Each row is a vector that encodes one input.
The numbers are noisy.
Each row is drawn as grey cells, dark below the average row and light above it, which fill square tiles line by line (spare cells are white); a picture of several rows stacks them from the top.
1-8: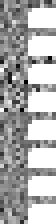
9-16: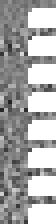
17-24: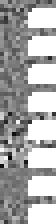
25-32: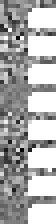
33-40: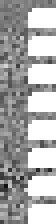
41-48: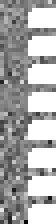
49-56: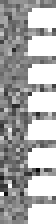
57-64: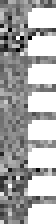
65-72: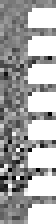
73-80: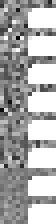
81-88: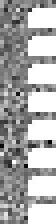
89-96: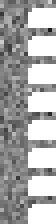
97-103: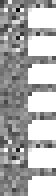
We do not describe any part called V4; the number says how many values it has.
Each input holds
a list of up to two items, each a point on a 5-point line, a true/false value and a value of V4.
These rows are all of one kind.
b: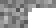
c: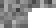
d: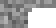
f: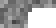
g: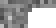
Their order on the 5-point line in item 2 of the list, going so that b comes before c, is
b, g, d, c, f.
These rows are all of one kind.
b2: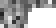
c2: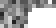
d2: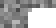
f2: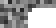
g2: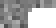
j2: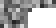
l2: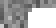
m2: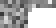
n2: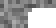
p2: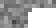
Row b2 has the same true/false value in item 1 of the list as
c2, l2, m2 and p2.
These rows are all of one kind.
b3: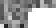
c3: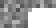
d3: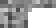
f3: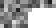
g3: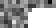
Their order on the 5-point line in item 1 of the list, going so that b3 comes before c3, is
f3, b3, d3, c3, g3.
